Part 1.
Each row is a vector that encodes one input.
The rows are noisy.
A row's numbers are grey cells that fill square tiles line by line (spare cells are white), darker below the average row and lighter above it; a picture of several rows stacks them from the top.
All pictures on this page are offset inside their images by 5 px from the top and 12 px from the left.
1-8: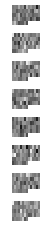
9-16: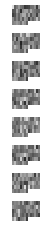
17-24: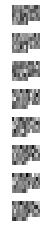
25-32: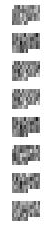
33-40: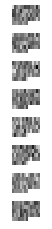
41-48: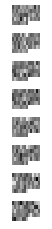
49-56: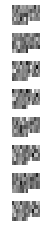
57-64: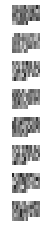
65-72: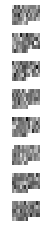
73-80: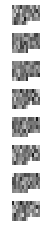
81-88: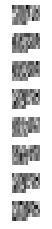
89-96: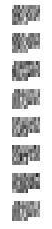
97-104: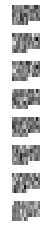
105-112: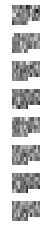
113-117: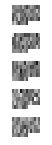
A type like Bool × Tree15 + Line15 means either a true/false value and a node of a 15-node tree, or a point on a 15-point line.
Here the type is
Bool × Bool × Bool × Bool + Tree13.
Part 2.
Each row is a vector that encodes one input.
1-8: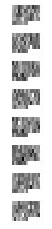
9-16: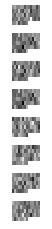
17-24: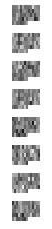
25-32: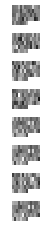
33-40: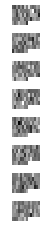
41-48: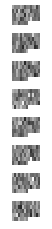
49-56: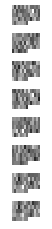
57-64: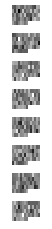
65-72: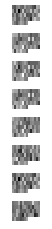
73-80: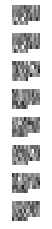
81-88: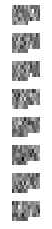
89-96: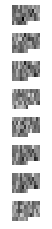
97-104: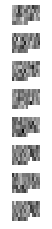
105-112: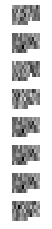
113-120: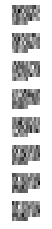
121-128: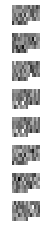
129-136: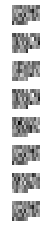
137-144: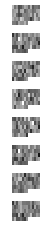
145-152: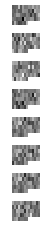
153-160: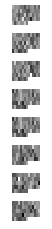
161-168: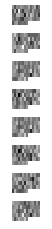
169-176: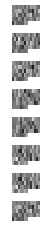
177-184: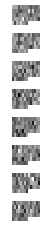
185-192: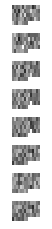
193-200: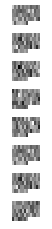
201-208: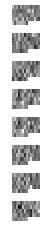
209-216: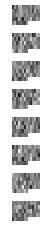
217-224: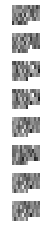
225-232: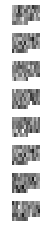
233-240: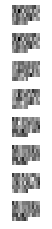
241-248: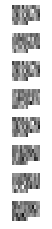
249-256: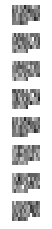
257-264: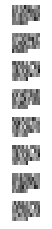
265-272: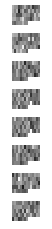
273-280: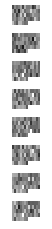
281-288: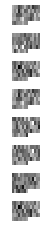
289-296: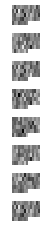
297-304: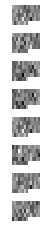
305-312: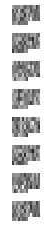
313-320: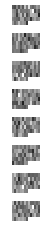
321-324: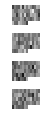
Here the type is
Bool × Circle15.
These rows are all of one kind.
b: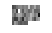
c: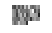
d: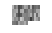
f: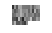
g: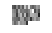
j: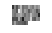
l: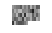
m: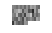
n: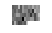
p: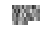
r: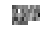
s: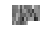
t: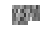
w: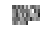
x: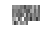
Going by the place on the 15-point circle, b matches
c, g, r and w.
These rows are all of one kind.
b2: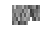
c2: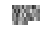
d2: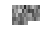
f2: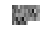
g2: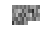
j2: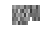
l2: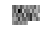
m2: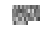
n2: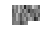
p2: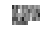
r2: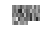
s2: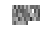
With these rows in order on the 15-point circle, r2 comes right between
l2 and n2.
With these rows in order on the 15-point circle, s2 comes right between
m2 and p2.
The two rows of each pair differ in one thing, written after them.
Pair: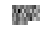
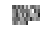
the place on the 15-point circle
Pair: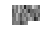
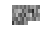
the place on the 15-point circle
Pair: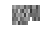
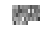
the true/false value
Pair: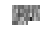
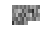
the true/false value
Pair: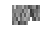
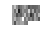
the true/false value
